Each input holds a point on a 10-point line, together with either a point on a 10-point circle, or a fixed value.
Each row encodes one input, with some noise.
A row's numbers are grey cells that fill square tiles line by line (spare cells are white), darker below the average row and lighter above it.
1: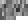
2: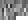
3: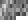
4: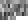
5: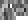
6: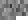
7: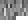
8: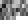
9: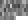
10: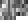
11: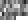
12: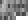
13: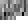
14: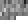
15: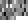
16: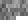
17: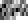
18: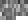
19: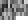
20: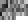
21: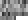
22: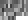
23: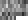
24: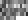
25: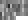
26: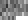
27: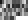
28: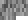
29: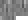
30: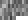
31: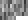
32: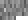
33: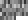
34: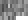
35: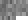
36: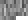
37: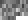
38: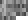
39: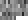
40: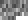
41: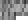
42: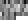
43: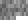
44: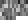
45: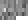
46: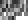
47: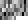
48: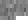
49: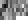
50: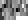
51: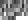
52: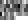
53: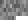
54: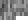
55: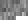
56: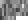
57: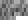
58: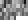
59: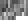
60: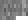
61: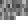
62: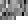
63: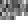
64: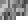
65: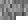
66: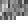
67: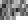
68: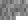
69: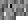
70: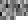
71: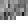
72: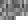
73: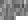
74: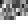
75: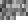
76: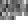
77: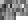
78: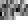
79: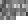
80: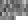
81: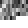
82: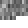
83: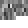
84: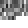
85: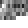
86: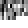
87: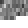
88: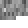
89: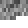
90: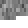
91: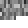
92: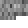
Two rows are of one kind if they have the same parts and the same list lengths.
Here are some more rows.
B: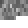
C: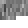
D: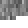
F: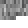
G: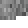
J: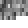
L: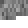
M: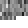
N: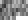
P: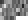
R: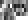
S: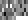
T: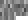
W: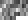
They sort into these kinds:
B, J, L, N, P, R, S, T
C, D, F, G, M, W

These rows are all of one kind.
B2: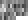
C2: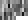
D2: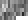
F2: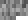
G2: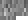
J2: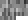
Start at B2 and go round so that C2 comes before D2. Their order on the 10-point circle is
B2, F2, J2, C2, D2, G2.
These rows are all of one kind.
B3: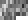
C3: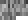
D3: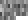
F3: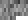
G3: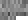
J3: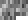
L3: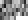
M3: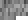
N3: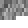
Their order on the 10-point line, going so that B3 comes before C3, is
G3, D3, B3, J3, L3, N3, M3, F3, C3.
